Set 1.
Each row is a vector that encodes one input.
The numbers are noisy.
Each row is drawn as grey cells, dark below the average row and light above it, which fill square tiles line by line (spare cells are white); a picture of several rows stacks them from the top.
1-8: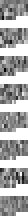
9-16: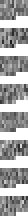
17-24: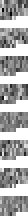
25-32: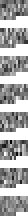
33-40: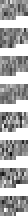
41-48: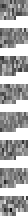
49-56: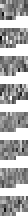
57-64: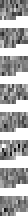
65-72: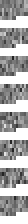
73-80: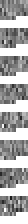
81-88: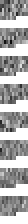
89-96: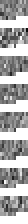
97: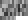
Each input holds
a point on a 9-point line.
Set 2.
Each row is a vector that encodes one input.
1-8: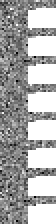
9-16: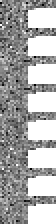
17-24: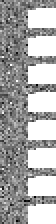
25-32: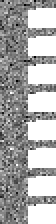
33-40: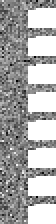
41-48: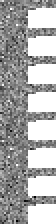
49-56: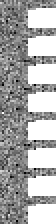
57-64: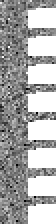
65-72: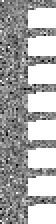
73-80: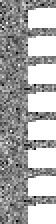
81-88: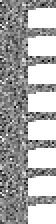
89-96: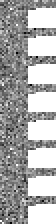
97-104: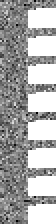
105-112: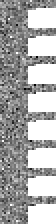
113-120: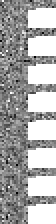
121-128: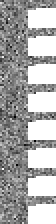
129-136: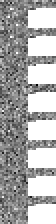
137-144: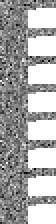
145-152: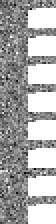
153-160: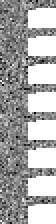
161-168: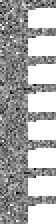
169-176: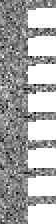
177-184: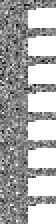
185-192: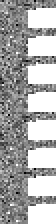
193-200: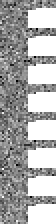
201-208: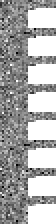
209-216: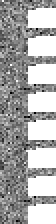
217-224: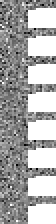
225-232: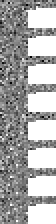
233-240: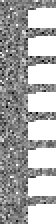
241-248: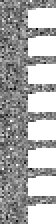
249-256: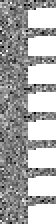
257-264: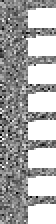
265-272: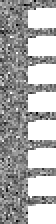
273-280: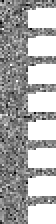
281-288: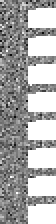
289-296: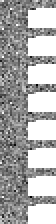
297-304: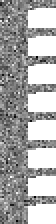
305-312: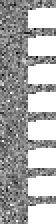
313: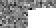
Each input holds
a point on a 10-point line.
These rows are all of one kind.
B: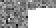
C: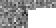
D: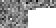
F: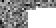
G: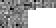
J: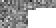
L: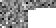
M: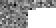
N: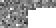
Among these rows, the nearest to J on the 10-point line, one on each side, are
D and N.
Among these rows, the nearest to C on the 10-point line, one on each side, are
B and M.
